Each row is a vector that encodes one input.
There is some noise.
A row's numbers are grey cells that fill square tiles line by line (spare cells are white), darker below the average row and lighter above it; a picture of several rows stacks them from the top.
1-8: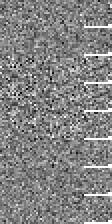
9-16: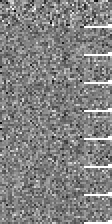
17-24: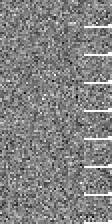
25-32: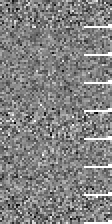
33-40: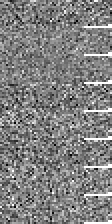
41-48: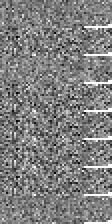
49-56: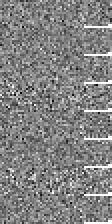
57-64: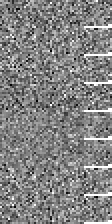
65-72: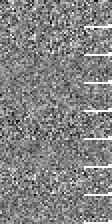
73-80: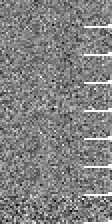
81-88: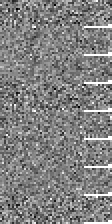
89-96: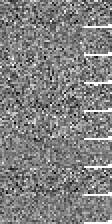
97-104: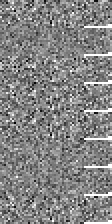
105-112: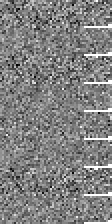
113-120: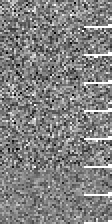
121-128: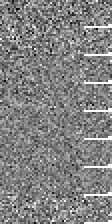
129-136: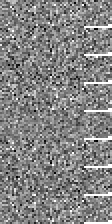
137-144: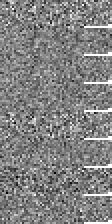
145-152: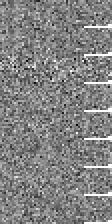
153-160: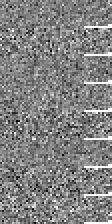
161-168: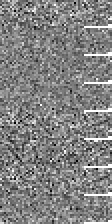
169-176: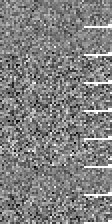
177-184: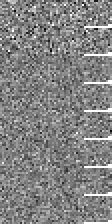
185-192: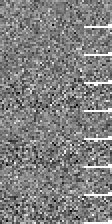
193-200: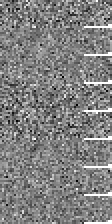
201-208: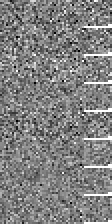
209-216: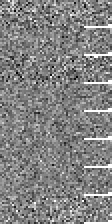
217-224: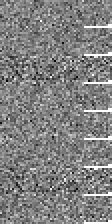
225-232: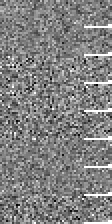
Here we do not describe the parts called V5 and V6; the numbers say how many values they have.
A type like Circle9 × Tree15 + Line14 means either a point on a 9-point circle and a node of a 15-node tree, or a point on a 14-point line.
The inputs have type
Bool × Circle9 + (Line7 + V6) × V5.
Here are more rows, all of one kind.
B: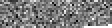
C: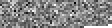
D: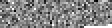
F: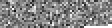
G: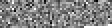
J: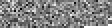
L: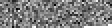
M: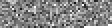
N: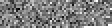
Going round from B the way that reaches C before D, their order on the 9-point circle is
B, J, C, N, M, F, L, D, G.
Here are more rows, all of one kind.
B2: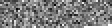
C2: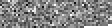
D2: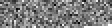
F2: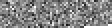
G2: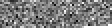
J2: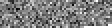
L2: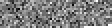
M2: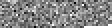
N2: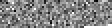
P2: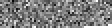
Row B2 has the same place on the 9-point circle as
D2 and N2.
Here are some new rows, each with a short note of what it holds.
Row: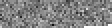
a value of V5 and a value of V6
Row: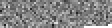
a point on a 7-point line and a value of V5
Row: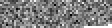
a point on a 9-point circle and a true/false value
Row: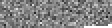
a point on a 7-point line and a value of V5
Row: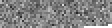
a value of V5 and a value of V6
